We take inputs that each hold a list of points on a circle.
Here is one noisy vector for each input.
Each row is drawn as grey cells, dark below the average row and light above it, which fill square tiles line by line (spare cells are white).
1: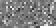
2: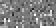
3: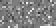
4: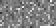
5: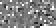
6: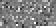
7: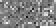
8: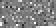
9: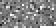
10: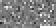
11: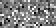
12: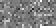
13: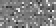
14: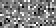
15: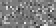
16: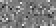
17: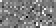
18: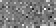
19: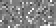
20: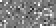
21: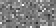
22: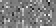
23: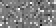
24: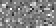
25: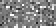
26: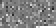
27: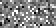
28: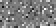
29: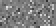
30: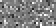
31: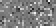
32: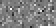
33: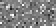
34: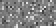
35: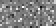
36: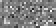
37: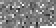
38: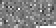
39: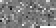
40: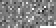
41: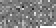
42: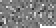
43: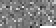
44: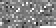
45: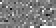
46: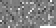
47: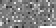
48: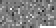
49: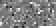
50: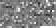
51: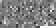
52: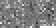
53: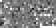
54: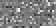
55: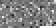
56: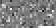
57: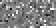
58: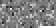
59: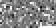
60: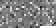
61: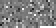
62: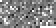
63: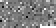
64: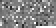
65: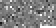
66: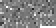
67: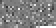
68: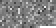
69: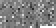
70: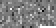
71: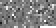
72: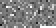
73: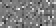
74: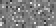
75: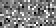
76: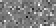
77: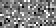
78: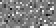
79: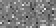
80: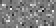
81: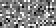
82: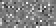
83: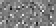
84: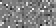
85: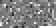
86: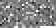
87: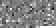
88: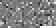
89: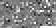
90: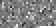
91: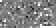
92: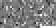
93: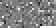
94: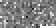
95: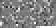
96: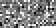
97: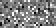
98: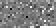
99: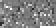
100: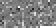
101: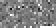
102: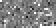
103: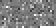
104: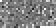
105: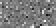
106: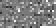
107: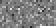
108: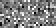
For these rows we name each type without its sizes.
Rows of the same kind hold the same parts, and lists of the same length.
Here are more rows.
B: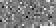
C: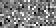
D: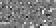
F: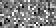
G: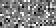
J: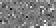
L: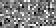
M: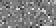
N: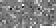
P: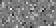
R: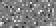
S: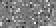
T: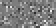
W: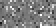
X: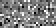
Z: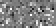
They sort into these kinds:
B, D, J, N, T, W
C, F, G, L, X
M, P, R, S, Z

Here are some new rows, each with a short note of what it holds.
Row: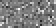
a list of one item
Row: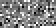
the empty list
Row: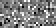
the empty list
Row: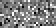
the empty list
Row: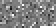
a list of two items
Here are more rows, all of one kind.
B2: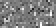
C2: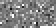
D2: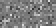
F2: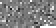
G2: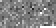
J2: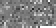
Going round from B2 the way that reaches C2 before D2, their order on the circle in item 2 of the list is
B2, C2, F2, G2, J2, D2.
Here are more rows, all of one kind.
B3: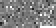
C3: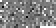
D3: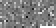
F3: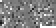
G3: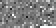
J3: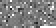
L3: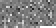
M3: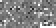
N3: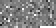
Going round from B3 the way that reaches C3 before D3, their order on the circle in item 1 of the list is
B3, J3, G3, C3, D3, M3, L3, N3, F3.
